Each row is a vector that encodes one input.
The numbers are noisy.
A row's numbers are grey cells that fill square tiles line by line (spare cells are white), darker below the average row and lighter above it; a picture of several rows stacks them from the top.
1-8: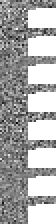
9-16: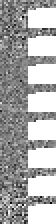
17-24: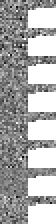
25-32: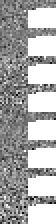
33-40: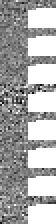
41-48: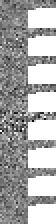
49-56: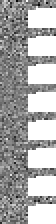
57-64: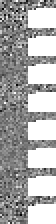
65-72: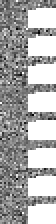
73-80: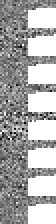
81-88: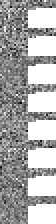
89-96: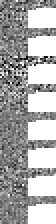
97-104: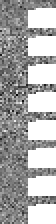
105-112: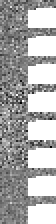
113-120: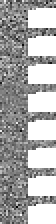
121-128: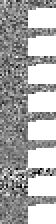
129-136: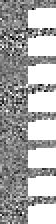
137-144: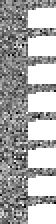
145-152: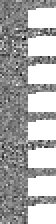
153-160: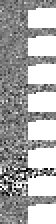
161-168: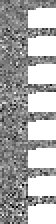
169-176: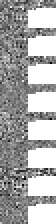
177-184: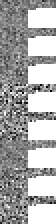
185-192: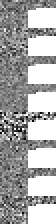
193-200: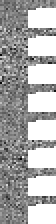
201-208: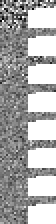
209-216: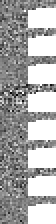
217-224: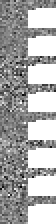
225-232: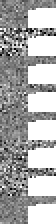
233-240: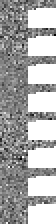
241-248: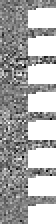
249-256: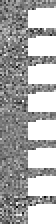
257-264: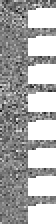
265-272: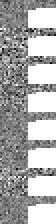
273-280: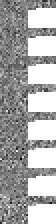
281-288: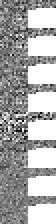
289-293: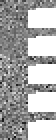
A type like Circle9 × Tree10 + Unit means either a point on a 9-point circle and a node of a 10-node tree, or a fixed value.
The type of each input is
Bool × Bool × Bool × Bool × (Circle11 + Unit) + Line7 + List2(Line6).
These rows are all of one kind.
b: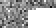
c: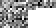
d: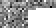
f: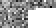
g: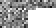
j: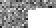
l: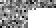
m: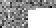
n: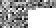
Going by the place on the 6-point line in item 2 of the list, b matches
c, l and n.
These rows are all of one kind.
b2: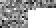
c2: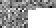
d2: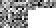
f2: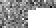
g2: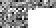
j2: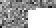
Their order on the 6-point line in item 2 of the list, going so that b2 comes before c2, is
g2, b2, j2, f2, d2, c2.
